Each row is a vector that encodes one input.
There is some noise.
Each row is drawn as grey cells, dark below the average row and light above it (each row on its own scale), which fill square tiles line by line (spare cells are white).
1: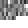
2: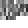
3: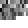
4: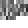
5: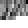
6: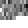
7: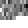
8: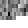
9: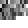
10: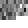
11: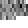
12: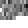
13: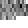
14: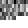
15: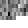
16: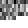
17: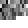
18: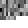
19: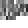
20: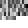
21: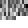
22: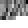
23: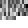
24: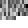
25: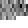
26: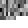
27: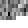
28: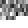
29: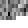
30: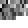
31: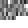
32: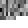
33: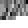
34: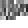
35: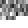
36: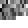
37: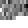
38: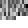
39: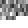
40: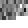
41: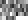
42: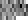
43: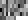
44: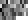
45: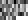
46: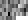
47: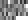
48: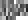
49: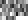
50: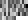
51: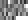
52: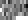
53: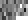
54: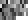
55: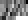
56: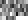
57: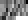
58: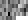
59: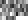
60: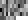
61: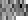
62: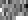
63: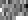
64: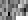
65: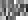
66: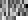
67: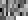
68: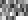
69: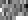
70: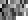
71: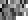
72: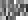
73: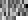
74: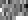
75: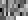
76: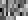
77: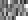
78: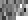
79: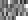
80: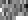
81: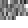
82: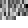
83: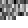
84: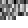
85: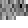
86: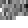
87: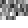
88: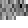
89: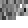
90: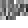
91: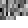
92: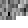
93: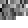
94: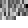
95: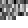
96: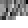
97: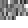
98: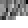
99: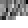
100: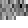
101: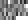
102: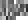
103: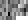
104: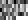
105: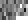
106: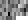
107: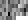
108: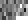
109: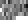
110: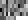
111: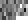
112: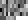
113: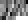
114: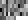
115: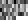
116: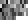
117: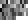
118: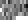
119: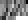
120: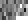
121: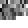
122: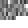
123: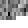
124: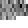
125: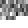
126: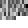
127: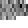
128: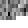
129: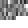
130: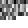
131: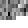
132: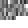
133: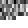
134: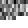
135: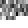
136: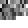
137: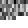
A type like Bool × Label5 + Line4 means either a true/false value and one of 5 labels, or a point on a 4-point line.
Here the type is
Bool × Label6.
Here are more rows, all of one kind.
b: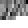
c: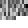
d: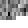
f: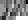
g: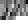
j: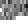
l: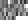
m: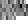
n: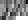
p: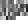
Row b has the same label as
f, g, j and n.
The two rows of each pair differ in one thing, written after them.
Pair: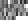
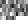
the true/false value
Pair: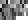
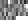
the label
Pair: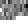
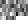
the label
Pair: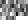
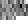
the label
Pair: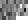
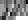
the label
